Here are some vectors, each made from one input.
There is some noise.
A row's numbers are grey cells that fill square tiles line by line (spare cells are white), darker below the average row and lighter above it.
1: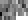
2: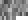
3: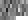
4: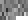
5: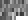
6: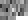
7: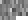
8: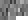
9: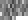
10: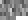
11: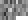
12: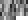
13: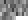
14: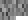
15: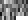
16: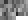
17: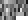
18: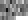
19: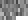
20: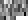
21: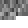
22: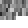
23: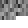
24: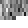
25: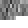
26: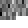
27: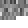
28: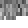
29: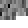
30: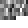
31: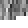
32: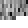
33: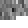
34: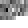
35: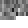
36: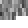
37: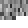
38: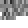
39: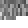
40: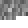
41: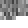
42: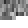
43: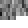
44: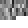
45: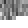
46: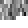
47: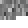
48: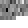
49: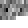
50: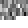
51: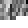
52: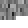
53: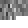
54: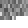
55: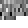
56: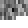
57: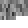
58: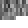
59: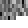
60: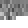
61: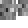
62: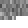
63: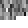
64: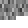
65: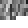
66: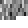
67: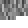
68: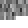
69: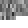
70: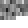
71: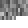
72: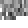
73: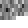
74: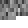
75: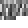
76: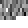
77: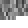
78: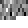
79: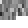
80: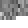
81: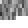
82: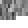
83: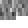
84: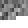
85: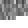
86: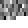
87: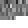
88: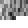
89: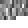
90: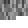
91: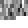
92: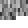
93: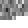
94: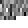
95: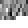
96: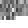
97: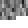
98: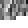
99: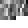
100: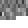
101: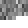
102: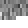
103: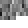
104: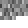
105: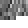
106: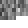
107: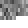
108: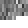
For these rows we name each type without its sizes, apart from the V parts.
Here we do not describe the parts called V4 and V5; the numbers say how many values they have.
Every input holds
a point on a circle, together with either four true/false values, or a value of V4 and a value of V5.
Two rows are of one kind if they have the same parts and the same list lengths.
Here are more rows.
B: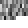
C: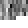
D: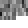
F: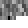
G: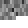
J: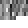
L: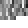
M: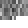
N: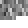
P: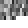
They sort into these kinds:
B, C, J, L, P
D, F, G, M, N

